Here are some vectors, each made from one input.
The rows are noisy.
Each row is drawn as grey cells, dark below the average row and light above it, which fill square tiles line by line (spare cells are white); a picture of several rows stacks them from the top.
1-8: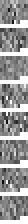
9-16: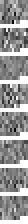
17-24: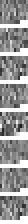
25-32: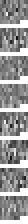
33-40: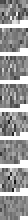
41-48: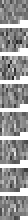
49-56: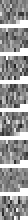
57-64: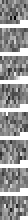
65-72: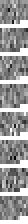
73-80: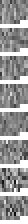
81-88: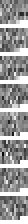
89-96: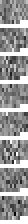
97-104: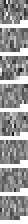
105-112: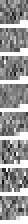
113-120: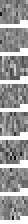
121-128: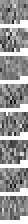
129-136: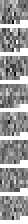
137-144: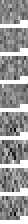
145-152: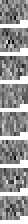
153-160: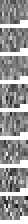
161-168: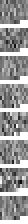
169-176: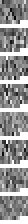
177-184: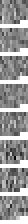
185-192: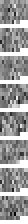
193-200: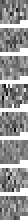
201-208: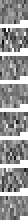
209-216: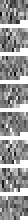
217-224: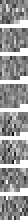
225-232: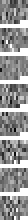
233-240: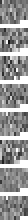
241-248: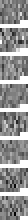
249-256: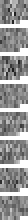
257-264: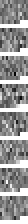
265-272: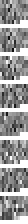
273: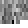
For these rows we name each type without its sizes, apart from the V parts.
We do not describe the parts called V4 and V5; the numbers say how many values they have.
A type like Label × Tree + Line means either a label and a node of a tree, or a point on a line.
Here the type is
(Bool × Bool × Bool × Bool × Bool × V5 + Tree × V4) × Tree.
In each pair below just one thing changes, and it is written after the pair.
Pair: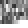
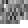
the node of the tree
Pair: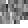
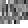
the node of the tree
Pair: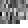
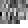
one of the five true/false values
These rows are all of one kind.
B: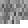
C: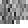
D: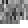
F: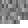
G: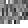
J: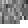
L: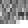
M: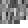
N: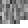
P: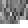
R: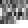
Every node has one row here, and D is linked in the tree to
P.
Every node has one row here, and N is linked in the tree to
F and M.
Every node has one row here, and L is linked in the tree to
F and R.
